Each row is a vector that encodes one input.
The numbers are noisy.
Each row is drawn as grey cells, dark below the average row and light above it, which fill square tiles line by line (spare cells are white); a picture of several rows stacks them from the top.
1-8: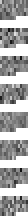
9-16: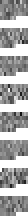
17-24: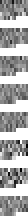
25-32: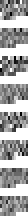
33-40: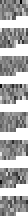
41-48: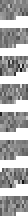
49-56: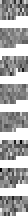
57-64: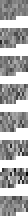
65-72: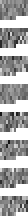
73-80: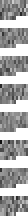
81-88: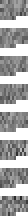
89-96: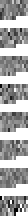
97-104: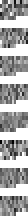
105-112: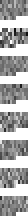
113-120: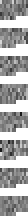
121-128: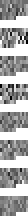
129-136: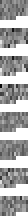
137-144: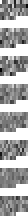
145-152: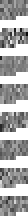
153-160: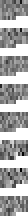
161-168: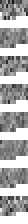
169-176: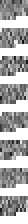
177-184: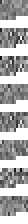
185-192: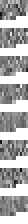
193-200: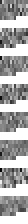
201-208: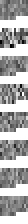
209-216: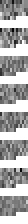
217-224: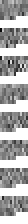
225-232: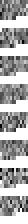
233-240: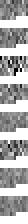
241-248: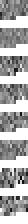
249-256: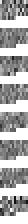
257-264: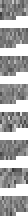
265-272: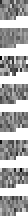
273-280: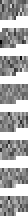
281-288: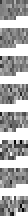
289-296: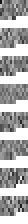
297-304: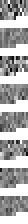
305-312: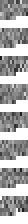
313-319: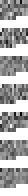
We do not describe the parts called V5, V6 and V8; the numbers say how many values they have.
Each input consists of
either a point on a 7-point line, or a point on a 9-point line, a true/false value, a value of V5, a value of V6 and a value of V8.
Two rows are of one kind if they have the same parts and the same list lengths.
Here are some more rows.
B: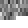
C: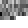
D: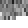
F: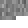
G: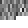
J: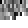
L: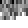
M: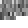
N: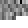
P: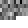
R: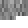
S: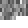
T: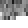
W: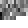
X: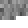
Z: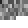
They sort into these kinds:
B, C, F, G, M, R, S, W, X, Z
D, J, L, N, P, T

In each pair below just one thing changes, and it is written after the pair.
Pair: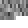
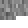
the value of V8
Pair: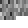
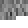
the value of V5
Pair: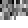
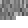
the true/false value
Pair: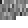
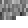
the true/false value
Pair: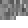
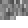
the value of V5
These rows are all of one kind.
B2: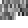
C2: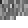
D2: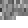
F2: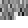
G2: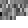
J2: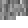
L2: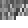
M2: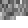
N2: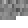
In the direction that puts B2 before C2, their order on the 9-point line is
D2, F2, G2, N2, B2, L2, C2, M2, J2.
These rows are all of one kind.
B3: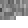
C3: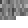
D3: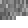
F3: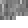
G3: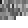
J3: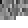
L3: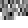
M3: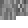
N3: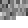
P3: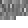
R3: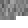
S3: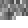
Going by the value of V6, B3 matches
M3 and R3.
